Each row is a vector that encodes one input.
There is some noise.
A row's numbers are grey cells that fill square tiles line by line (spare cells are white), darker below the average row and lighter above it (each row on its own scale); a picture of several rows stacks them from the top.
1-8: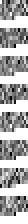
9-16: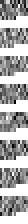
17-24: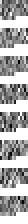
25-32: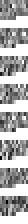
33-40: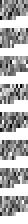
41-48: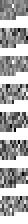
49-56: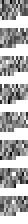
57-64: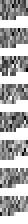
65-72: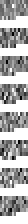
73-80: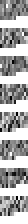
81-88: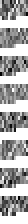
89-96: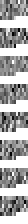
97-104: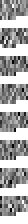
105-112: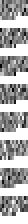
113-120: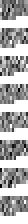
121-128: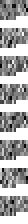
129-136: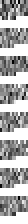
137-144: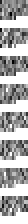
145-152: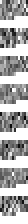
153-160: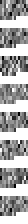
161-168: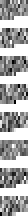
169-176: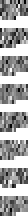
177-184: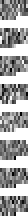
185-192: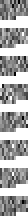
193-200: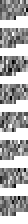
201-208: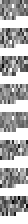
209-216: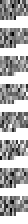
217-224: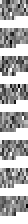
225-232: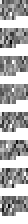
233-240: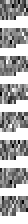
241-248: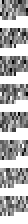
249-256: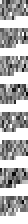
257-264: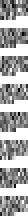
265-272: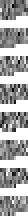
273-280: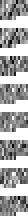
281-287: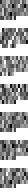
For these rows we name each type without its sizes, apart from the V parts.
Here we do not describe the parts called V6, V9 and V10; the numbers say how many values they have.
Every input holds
a value of V9, together with either a label, a point on a line and a value of V6, or four true/false values and a value of V10.
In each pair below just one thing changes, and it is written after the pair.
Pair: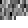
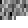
the value of V10
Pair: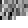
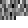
the value of V9
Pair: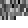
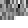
the value of V10
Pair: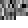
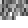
the value of V9
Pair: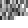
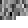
the value of V10
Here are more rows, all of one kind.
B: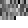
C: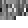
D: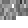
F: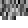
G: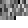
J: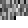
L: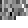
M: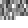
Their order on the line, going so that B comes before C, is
G, M, L, B, C, F, D, J.
